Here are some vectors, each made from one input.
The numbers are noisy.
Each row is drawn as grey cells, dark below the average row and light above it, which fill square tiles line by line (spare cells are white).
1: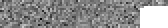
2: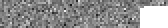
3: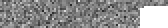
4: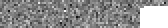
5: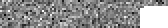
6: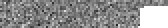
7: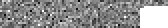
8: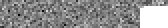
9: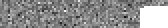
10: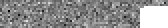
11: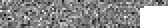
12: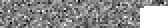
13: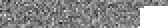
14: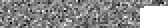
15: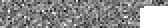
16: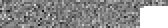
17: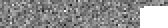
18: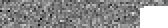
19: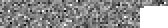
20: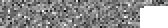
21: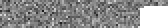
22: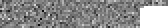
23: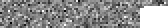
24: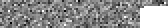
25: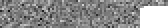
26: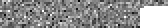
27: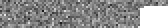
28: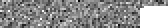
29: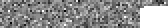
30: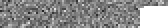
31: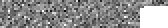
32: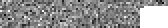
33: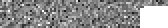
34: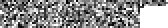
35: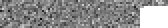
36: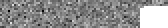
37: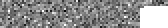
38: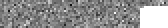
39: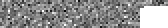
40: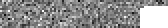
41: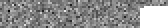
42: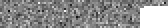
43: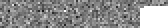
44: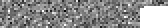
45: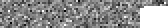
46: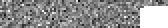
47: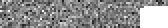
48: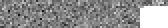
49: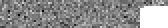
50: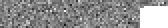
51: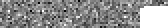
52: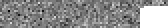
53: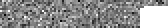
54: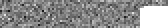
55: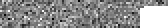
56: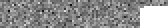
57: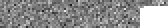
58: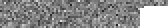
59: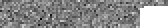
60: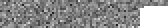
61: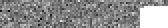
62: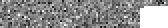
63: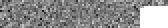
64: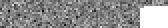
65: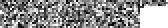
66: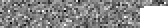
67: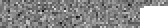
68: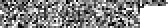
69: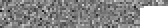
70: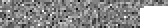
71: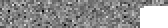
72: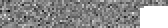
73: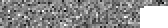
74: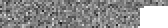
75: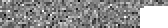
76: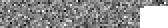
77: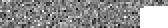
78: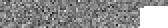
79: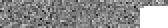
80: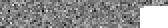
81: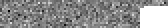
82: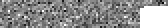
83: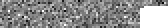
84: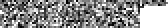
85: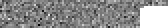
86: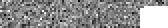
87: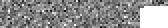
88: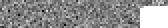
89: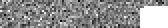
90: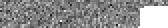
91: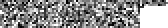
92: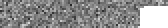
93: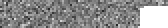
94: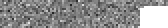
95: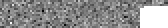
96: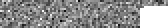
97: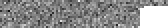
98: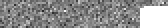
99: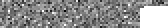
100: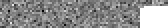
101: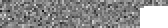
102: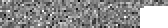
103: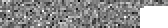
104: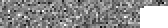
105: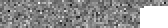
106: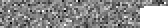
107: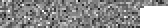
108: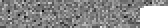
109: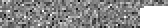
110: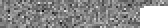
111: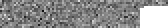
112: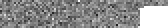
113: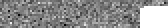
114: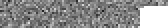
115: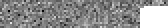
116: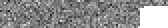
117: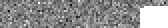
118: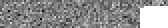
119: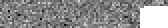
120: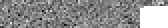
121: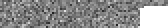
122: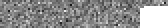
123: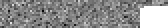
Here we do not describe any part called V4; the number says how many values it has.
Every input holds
a list of up to two items, each a true/false value and a value of V4.
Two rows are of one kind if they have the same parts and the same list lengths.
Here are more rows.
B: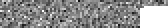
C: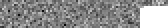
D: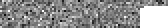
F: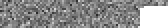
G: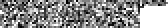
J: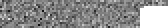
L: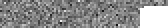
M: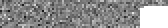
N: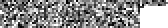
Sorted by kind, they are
B, D
C, F, J, L, M
G, N

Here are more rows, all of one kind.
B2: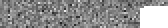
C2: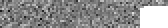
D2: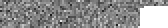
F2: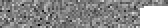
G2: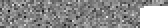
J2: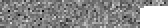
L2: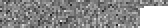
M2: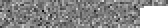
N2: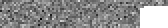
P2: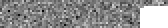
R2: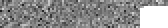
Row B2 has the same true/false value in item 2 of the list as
D2 and L2.
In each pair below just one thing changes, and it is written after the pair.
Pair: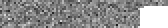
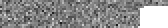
the value of V4 in item 2 of the list
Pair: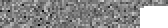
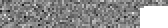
the value of V4 in item 1 of the list
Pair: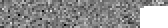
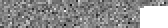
the true/false value in item 2 of the list
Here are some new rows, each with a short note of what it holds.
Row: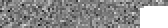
a list of two items
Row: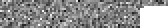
a list of one item
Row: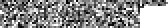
the empty list
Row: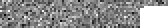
a list of one item
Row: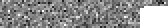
a list of one item
